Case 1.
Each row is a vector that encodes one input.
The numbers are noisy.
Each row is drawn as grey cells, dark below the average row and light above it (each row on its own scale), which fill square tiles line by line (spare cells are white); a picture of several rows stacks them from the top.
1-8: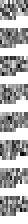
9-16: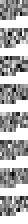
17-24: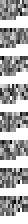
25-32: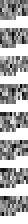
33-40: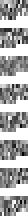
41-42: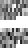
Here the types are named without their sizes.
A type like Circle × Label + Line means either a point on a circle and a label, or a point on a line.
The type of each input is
Line × Line.
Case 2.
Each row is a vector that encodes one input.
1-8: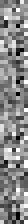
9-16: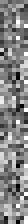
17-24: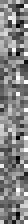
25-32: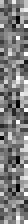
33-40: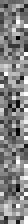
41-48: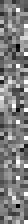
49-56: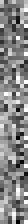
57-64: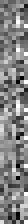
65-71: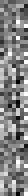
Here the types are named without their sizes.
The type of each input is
Circle.
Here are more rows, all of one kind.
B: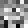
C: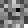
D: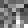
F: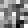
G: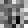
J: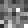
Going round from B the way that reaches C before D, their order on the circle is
B, F, G, C, D, J.
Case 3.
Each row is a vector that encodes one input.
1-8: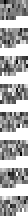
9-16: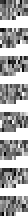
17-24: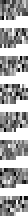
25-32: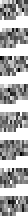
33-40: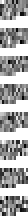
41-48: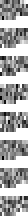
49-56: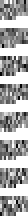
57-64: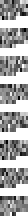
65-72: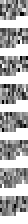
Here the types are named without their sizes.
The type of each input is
Line.
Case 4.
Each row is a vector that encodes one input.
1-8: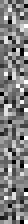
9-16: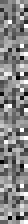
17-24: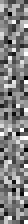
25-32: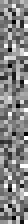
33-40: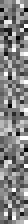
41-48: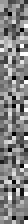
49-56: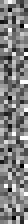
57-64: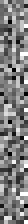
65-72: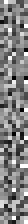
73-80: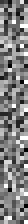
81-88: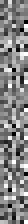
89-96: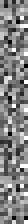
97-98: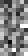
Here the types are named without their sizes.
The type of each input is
Line.
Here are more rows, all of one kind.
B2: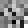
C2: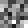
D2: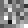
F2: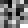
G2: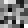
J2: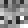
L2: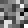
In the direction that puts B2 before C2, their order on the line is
B2, G2, L2, J2, D2, C2, F2.
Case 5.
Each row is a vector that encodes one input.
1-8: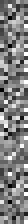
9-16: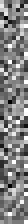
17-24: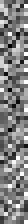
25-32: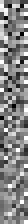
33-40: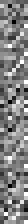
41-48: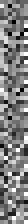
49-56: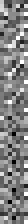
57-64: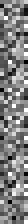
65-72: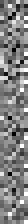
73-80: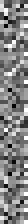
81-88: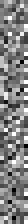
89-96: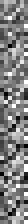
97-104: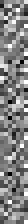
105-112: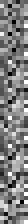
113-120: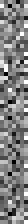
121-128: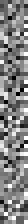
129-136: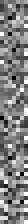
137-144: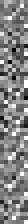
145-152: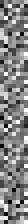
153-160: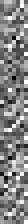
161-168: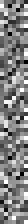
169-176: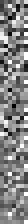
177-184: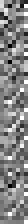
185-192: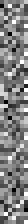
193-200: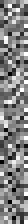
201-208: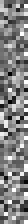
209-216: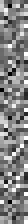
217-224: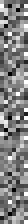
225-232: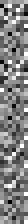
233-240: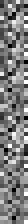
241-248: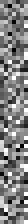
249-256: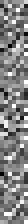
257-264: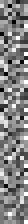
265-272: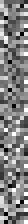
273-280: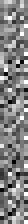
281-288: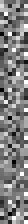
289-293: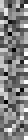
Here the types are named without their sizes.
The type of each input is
Line.
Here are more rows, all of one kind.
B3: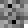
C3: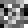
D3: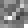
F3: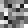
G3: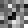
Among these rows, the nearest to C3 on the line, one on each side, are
D3 and G3.
